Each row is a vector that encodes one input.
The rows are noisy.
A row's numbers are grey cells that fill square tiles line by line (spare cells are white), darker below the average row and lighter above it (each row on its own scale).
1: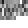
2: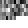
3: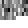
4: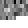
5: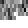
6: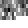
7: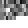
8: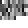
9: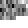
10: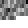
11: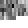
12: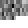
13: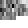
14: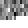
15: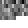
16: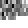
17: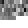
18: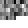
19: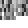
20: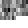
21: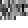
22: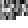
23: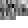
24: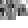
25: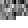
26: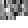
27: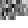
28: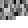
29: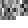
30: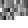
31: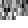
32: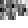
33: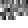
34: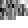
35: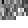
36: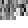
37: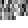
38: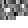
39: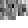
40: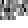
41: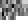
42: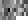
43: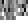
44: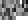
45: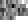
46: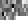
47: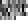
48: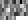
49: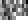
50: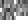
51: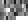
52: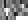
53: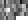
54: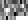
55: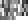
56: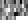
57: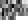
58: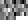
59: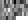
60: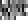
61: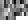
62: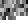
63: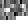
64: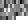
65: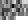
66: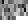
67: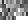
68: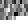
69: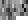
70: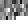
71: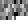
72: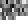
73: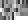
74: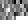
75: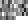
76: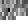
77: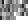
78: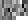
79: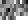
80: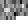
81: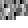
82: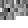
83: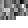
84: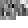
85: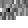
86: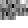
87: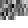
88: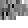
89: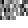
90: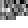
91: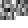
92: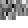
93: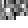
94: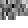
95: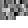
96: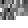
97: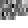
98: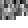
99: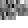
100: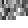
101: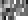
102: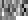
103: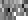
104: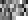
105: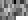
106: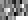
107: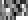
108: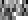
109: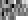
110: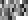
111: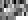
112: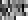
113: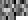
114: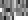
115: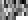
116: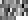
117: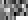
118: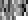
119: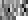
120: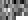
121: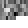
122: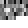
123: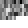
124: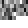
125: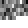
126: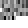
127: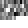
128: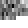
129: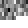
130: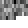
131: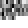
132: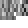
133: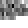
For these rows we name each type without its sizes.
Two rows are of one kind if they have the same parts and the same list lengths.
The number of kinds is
4.
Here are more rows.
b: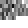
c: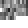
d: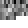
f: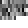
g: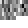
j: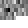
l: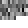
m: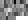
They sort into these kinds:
b
c, g, j
d, m
f, l

